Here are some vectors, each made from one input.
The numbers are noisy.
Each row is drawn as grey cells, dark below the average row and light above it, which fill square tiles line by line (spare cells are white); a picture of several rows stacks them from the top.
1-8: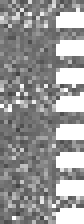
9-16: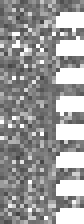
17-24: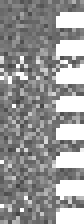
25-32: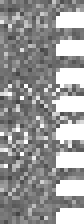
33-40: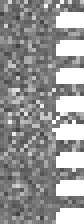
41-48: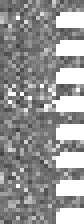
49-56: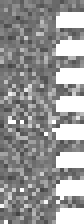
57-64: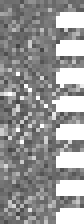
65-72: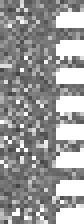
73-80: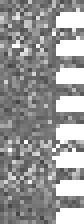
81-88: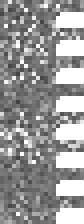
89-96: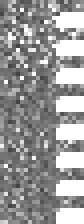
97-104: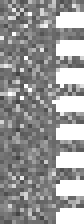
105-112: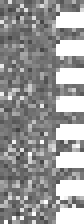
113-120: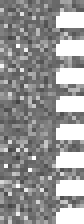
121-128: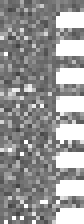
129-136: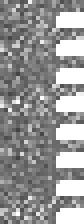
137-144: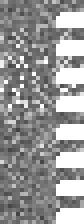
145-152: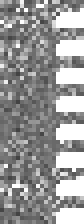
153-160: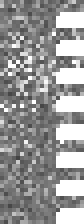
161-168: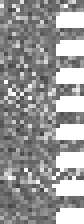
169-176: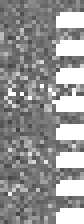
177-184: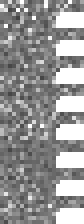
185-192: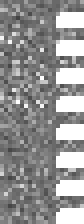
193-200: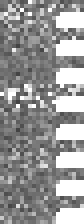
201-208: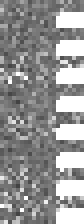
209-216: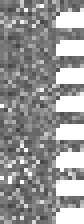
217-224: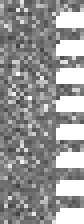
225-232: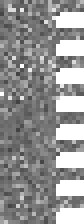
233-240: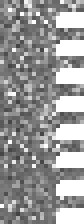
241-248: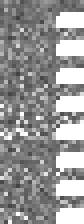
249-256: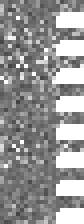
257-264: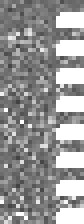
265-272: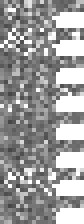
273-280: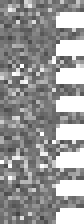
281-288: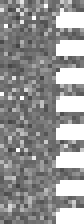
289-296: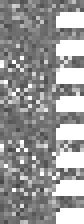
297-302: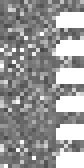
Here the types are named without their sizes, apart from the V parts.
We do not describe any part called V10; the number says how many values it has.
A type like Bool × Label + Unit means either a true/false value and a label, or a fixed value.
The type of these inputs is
Bool × Line + V10.
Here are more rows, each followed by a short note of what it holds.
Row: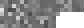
a value of V10
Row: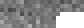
a value of V10
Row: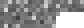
a point on a line and a true/false value
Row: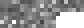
a value of V10
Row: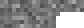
a point on a line and a true/false value
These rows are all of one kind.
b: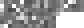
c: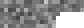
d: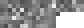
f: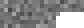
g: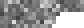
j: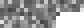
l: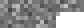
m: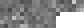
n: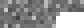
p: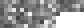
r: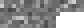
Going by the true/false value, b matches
d, j, m and r.
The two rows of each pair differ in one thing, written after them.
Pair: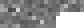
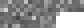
the place on the line
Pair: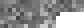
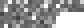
the place on the line
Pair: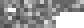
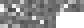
the place on the line
